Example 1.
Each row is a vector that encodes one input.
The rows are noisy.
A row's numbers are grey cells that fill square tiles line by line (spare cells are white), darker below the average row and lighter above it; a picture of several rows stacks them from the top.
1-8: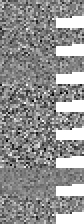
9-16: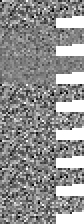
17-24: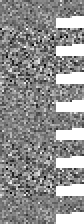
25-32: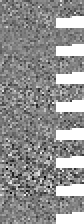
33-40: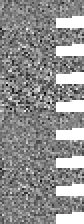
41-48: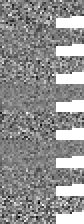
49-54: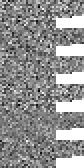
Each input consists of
a node of a 10-node tree.
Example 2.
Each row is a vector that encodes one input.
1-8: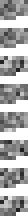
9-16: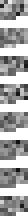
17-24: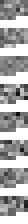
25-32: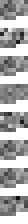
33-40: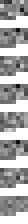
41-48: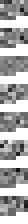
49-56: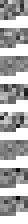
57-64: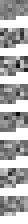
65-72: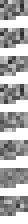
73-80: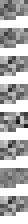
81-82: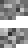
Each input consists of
a node of an 11-node tree.
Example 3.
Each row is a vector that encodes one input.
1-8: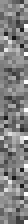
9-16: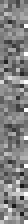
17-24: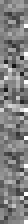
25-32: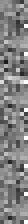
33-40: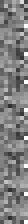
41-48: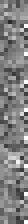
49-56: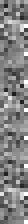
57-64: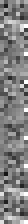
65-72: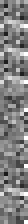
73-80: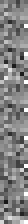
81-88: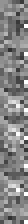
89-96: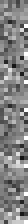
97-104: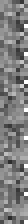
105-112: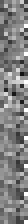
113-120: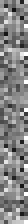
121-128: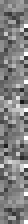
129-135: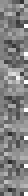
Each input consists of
three true/false values.
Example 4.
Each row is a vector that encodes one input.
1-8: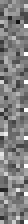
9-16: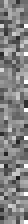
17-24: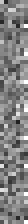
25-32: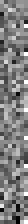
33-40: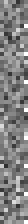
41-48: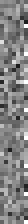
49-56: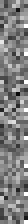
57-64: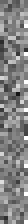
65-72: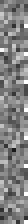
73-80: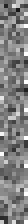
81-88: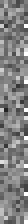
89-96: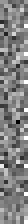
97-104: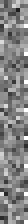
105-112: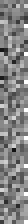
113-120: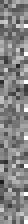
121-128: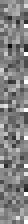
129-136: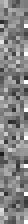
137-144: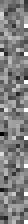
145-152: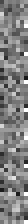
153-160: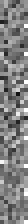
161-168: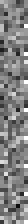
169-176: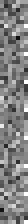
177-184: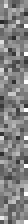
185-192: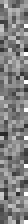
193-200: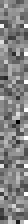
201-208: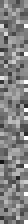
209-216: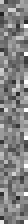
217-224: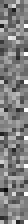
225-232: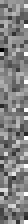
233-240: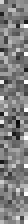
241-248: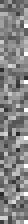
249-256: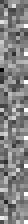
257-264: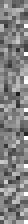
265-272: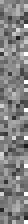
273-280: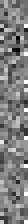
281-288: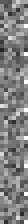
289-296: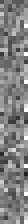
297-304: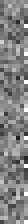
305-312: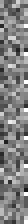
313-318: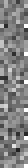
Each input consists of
either a fixed value, or three true/false values.
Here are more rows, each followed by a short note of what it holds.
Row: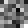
a fixed value
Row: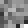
three true/false values
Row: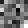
a fixed value
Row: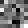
a fixed value
